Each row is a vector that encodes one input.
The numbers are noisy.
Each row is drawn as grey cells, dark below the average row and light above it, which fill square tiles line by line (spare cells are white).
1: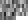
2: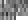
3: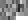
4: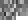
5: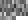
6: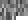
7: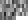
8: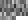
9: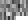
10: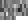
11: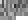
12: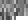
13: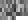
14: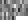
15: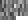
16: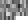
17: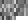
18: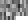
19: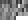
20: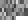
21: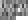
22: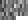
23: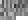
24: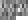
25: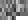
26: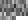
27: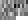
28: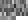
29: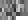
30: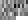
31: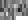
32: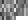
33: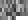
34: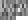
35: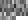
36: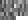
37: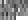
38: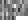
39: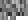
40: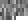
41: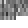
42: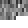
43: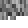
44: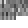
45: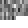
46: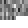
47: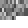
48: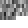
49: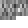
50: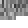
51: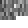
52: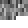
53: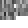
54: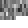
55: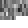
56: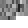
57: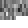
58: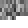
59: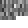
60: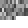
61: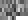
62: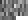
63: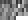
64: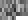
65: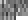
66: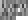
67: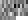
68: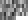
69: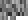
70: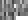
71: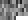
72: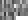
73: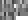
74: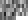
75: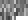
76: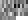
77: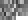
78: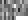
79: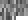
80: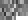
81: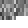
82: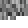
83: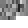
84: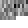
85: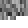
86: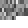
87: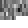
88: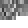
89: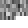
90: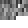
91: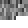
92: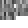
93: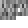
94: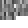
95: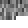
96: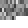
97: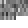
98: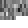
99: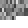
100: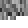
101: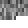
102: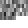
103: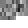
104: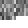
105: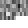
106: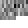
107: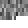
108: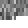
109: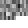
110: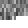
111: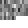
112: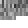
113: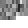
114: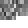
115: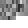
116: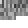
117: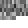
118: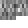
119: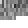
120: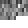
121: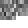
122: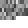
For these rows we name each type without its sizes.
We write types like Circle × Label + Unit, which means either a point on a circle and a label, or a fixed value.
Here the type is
Bool × Bool × Bool × Bool + Line.
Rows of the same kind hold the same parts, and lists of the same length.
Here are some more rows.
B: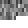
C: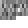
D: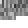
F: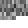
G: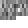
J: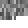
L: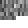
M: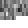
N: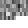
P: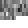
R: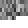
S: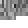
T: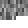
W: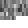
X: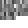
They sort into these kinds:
B, J, T
C, D, F, G, L, M, N, P, R, S, W, X

